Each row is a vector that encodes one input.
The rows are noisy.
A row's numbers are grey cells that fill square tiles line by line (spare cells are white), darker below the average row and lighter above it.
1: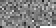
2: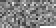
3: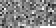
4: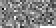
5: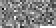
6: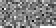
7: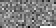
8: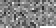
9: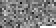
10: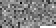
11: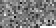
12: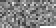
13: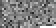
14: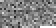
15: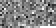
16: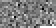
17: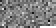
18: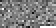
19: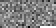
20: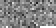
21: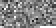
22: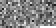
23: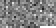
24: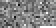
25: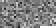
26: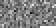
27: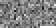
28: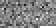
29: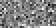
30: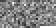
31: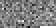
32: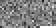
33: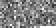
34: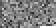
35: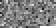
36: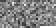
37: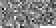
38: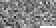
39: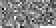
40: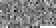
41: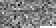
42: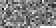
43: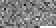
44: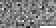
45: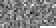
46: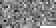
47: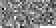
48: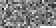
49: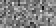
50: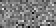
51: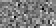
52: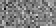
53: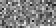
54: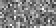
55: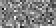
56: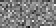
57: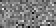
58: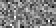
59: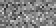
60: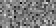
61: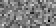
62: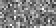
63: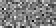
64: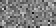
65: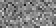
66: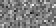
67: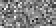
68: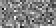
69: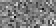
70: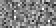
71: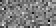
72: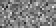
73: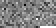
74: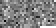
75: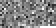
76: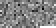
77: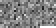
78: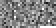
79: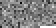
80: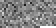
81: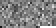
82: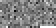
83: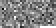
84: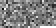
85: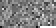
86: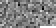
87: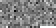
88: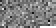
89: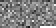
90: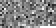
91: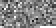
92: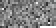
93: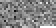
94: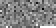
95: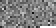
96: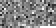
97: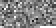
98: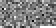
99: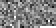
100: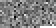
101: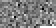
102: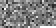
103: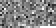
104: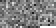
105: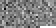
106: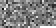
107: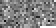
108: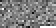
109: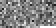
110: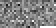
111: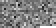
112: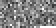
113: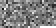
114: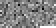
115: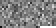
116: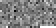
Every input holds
a point on a 9-point circle, together with either a fixed value, or three true/false values.
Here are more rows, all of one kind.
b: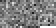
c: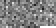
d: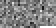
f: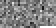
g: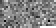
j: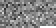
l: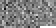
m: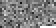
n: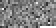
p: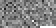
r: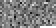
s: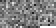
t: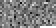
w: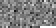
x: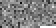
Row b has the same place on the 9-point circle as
c, d, f and s.
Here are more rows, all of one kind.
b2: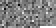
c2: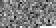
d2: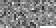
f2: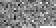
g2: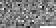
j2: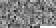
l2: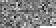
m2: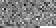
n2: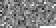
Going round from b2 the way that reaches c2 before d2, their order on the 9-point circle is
b2, m2, f2, l2, c2, j2, n2, d2, g2.
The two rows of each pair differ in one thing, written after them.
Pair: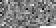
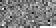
the place on the 9-point circle
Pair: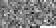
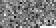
the place on the 9-point circle
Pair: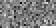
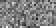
the place on the 9-point circle
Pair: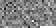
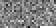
the place on the 9-point circle
